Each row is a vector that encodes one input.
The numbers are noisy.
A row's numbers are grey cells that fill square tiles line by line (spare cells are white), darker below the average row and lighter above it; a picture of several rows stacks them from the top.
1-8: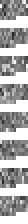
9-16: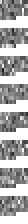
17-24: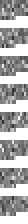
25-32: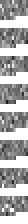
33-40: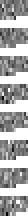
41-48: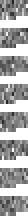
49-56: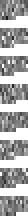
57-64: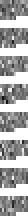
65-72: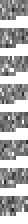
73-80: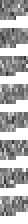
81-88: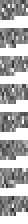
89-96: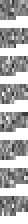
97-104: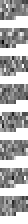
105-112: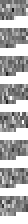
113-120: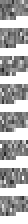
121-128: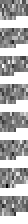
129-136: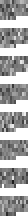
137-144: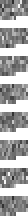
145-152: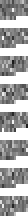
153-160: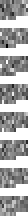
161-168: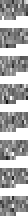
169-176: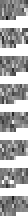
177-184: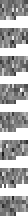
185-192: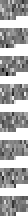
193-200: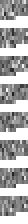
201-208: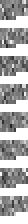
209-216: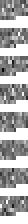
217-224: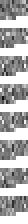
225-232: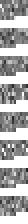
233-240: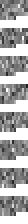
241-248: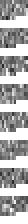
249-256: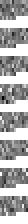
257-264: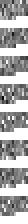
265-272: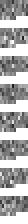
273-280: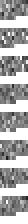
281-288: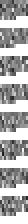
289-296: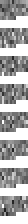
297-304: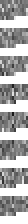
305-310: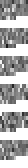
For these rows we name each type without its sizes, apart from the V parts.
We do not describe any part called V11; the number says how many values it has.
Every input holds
a label, together with either a label and a true/false value, or a value of V11.
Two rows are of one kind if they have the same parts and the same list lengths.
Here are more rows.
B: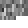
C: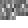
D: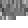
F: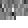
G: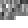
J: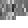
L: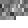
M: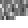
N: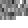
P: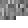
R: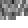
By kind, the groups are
B, D, F, L, N, R
C, G, J, M, P

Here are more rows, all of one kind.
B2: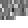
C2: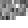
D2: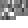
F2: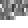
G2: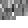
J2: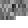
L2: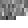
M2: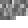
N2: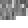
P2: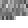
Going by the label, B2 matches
F2, G2 and J2.
